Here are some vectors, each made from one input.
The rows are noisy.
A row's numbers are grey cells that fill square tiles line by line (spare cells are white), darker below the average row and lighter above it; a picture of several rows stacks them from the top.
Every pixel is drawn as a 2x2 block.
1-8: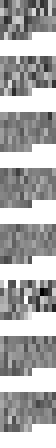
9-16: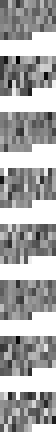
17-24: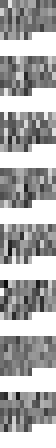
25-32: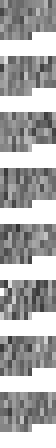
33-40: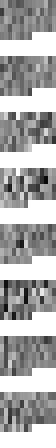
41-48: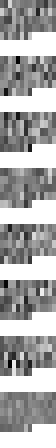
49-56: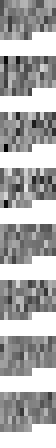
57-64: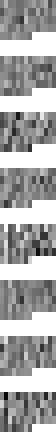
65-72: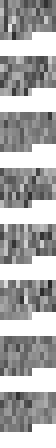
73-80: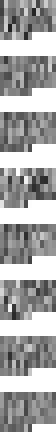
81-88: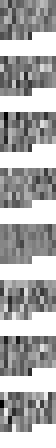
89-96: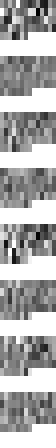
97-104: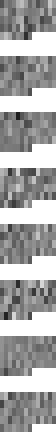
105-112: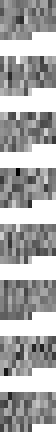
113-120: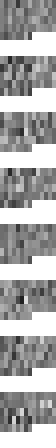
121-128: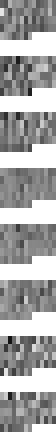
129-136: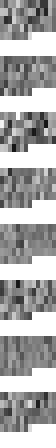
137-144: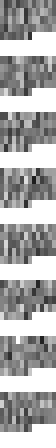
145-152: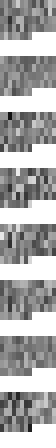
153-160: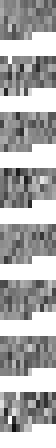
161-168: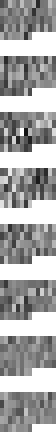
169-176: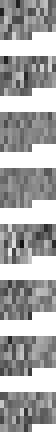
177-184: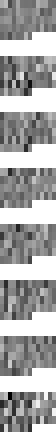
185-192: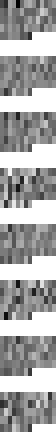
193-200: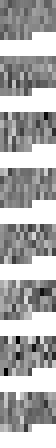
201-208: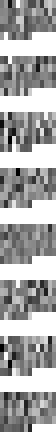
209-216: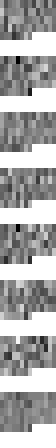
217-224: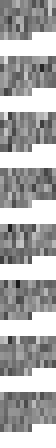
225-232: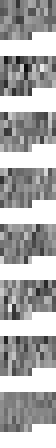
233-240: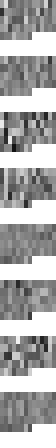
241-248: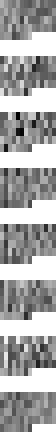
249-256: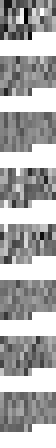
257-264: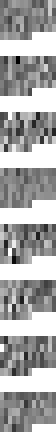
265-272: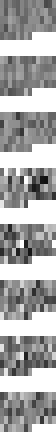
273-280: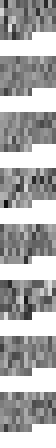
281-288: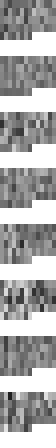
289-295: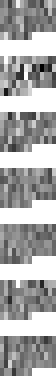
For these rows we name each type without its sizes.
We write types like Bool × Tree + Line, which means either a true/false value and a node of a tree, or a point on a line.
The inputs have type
Bool × (Line + Tree) + Circle.
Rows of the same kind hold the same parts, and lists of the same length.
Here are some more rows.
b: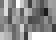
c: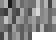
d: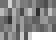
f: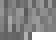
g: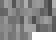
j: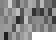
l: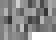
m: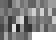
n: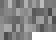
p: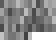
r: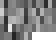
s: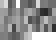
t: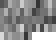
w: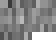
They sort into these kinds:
b, d, l, m, p, t
c, g
f, j, n, r, s, w

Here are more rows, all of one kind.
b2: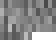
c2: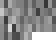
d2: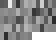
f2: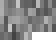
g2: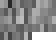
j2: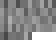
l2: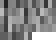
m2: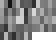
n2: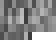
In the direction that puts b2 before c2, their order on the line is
m2, g2, d2, n2, f2, b2, j2, l2, c2.
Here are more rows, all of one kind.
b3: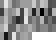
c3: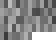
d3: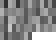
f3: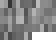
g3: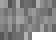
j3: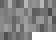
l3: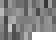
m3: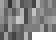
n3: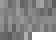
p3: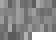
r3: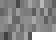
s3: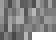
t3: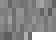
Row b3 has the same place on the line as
f3 and p3.
